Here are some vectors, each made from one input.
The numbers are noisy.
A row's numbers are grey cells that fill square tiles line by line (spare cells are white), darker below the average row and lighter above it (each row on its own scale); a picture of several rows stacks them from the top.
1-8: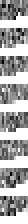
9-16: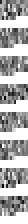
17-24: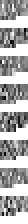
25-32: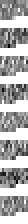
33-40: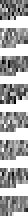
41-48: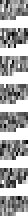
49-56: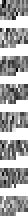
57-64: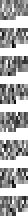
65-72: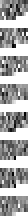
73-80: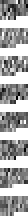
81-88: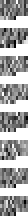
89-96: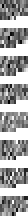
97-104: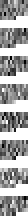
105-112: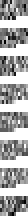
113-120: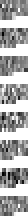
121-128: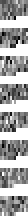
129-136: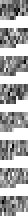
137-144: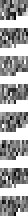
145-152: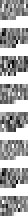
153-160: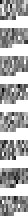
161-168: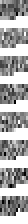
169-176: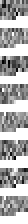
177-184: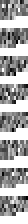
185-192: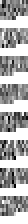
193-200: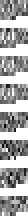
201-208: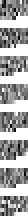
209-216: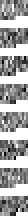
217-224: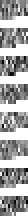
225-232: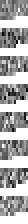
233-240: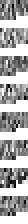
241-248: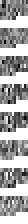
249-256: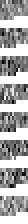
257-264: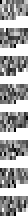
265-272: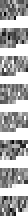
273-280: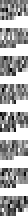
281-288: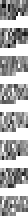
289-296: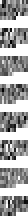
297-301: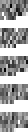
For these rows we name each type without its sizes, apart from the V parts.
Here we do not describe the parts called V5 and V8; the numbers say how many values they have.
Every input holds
a value of V8, together with either a point on a circle, or a true/false value and a value of V5.
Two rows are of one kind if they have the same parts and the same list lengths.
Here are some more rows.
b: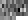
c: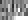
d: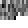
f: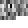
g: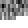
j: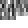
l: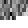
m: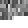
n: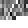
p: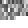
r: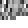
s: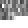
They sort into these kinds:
b, d, g, j, l, n
c, f, m, p, r, s

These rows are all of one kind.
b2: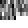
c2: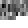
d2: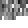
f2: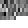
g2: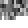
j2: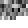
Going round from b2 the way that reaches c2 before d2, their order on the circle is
b2, c2, g2, j2, d2, f2.
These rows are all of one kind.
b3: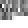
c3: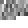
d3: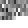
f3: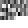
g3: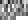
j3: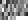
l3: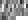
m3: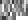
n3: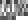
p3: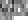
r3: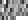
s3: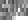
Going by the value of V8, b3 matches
l3 and r3.
